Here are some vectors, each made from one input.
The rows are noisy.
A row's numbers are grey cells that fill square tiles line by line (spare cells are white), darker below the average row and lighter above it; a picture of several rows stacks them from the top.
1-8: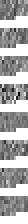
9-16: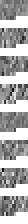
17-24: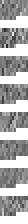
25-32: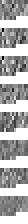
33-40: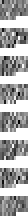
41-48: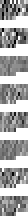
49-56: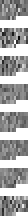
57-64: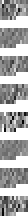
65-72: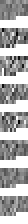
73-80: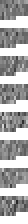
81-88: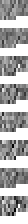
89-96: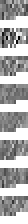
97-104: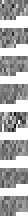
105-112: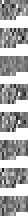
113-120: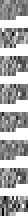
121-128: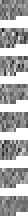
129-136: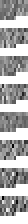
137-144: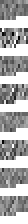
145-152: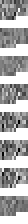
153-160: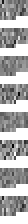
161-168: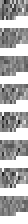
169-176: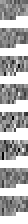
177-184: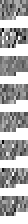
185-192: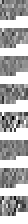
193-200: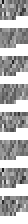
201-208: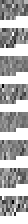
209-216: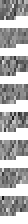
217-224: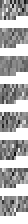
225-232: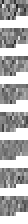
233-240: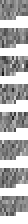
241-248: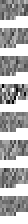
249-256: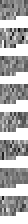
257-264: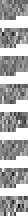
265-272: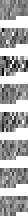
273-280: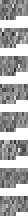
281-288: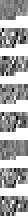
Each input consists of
either a point on a 7-point line, or a point on a 10-point line.
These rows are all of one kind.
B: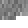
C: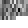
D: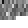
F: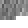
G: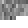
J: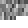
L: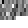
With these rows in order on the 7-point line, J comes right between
C and G.
